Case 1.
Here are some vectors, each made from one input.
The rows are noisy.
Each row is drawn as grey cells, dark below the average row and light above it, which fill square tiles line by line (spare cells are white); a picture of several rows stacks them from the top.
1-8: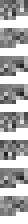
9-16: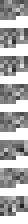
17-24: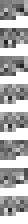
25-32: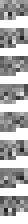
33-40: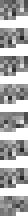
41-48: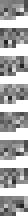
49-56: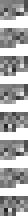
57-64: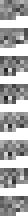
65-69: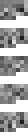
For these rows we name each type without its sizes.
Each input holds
three true/false values.
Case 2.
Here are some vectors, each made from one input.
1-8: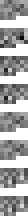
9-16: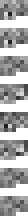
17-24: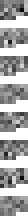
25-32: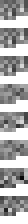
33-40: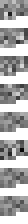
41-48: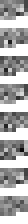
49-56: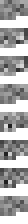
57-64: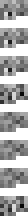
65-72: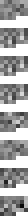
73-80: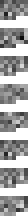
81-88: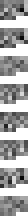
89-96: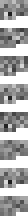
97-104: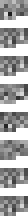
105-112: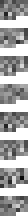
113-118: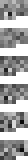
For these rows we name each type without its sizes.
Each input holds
three true/false values.
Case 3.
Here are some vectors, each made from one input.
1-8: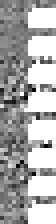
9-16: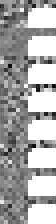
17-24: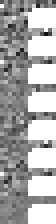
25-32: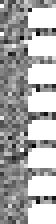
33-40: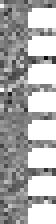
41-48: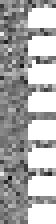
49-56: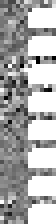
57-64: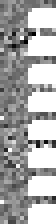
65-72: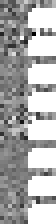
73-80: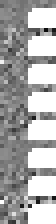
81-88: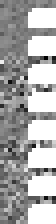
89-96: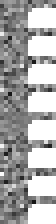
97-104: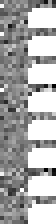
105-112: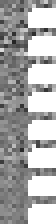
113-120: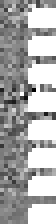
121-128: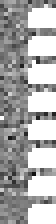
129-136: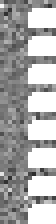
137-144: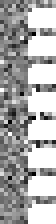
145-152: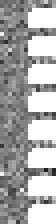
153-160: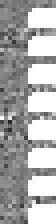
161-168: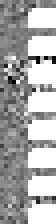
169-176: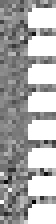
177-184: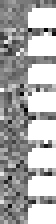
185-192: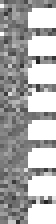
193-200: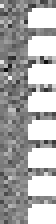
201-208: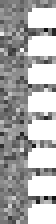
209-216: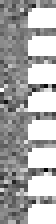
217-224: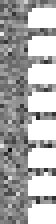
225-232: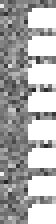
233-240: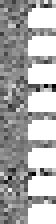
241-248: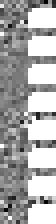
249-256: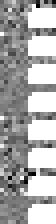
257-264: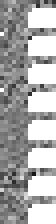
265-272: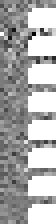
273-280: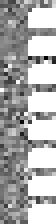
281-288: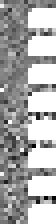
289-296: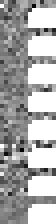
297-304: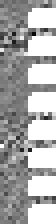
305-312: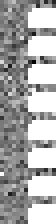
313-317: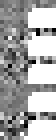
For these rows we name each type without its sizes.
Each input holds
either a point on a circle, or a fixed value.
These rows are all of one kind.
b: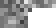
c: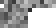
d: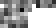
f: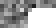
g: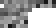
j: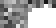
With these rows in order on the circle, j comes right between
b and f.
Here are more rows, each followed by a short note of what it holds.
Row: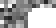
a fixed value
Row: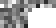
a fixed value
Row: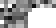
a fixed value
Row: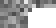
a point on a circle
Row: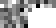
a fixed value
